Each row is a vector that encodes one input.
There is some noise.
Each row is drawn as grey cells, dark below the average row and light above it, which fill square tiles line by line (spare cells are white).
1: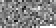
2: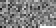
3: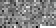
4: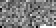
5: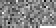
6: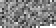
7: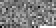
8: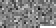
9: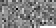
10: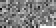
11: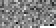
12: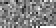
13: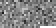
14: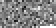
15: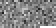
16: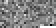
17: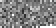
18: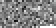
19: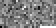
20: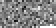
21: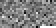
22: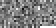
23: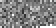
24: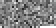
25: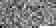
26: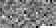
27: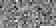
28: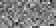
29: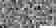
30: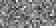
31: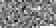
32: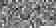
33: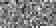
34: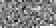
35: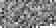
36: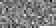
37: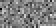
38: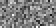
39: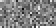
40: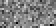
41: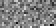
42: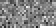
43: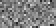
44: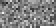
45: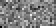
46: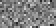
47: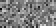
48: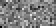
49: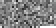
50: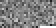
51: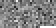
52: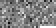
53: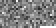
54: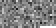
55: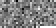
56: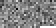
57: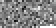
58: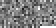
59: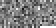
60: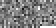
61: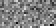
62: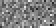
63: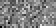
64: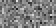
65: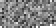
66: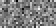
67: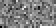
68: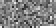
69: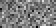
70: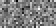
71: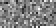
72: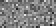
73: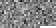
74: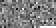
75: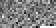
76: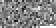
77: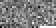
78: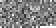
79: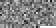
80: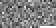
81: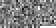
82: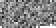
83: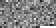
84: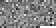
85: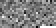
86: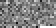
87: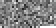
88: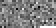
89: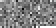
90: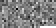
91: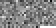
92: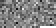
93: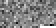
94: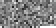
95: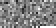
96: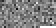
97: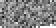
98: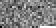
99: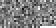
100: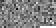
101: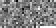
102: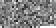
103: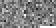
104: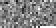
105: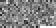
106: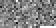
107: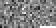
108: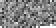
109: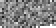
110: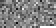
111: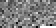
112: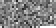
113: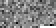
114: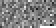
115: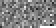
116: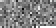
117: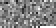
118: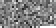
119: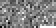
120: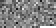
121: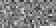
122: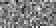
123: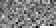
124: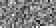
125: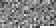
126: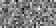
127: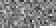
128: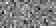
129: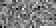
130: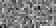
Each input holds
a point on a 9-point circle, together with either a fixed value, or three true/false values.
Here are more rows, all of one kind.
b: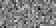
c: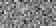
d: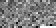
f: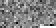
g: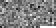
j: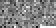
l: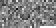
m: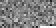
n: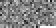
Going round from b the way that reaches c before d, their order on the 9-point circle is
b, c, j, n, d, m, f, g, l.
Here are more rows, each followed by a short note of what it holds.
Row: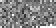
a point on a 9-point circle
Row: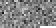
a point on a 9-point circle and three true/false values
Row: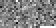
a point on a 9-point circle and three true/false values
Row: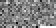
a point on a 9-point circle and three true/false values
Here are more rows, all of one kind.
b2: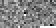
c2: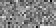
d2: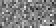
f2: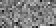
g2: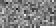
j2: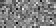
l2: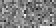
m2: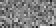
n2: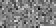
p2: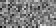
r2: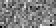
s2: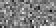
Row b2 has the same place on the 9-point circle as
d2, l2 and r2.
